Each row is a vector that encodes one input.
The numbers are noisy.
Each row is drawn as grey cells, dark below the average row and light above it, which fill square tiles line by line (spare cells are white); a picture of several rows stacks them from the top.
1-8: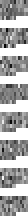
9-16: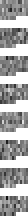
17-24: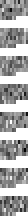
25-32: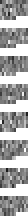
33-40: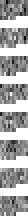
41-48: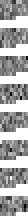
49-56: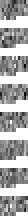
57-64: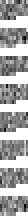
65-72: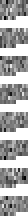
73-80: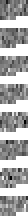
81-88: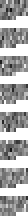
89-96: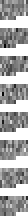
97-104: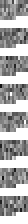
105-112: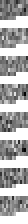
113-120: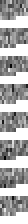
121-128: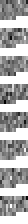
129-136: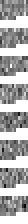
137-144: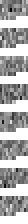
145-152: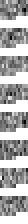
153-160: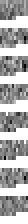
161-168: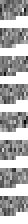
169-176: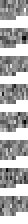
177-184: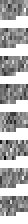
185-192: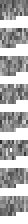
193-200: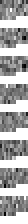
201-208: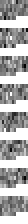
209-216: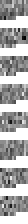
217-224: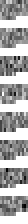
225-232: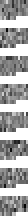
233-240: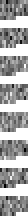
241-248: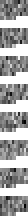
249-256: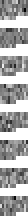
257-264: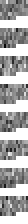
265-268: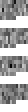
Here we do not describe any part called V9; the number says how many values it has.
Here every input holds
one of 6 labels and a value of V9, together with either a point on a 10-point circle and a true/false value, or a fixed value.
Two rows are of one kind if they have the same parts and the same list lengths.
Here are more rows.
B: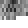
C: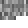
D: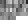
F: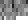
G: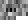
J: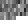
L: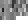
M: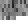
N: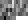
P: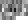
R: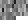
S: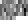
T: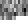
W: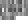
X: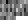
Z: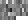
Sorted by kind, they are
B, C, D, F, G, J, L, M, P, R, S, T, W, Z
N, X

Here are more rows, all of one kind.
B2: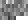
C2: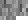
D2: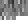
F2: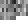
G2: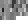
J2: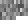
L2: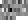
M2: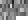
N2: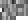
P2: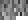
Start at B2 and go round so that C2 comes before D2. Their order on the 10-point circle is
B2, C2, N2, P2, D2, J2, F2, G2, L2, M2.
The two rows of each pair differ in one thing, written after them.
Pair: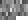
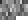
the place on the 10-point circle
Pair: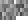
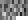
the value of V9
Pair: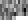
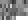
the value of V9
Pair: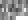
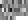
the label
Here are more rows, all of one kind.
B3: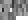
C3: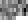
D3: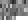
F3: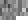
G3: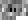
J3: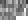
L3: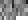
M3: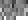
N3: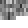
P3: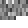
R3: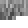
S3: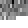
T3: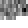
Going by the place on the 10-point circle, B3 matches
J3 and L3.
